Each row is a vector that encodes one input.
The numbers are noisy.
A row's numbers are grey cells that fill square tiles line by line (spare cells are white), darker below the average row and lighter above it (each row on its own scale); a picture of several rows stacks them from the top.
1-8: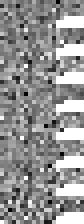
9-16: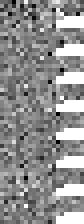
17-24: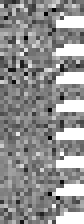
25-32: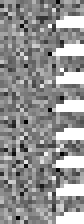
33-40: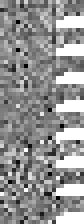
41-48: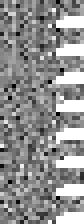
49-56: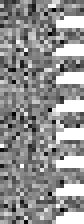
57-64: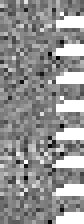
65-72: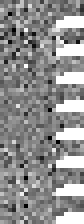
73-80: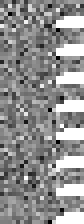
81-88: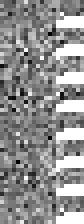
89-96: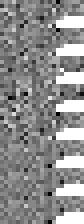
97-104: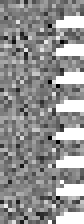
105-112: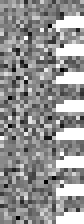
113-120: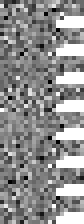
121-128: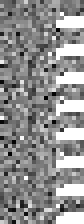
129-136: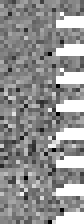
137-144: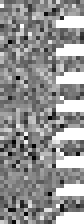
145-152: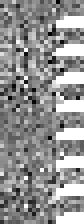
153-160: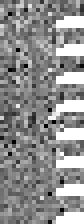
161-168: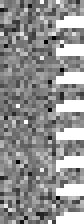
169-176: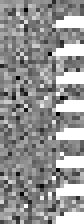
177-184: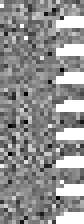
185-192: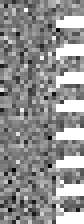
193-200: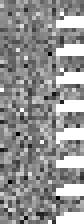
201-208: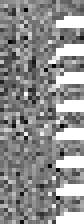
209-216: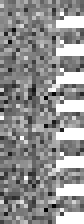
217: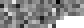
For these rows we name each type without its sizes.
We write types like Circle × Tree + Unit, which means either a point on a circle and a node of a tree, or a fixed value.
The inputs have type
Bool × Bool × Bool × Bool × Bool + Line × Line × Line × Line.
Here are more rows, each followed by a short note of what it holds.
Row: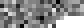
a point on each of four lines
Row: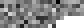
a point on each of four lines
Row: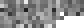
five true/false values
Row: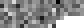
a point on each of four lines
